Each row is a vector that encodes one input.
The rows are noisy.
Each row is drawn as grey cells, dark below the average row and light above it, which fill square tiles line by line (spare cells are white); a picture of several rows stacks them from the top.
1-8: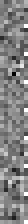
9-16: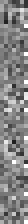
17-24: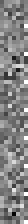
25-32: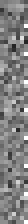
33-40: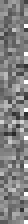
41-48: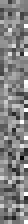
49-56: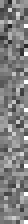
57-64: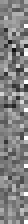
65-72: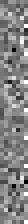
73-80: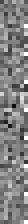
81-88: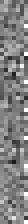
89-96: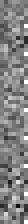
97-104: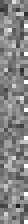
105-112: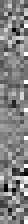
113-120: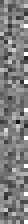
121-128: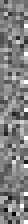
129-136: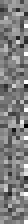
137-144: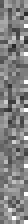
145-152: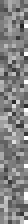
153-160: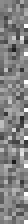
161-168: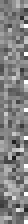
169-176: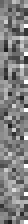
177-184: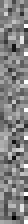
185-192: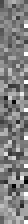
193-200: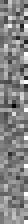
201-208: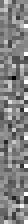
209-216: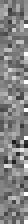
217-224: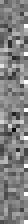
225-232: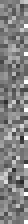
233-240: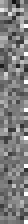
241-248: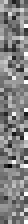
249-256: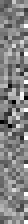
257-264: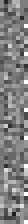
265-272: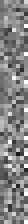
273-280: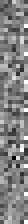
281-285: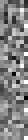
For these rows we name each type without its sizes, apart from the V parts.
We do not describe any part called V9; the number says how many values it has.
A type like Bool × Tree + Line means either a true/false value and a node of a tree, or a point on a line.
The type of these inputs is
List(Line) × V9.
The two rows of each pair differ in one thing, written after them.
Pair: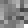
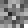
the place on the line in item 1 of the list
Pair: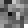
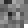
the value of V9
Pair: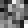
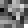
the place on the line in item 1 of the list
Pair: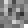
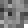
the place on the line in item 1 of the list
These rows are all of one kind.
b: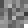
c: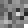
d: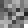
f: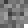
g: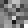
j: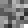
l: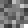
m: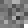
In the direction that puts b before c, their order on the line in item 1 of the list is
l, m, j, b, f, c, d, g.
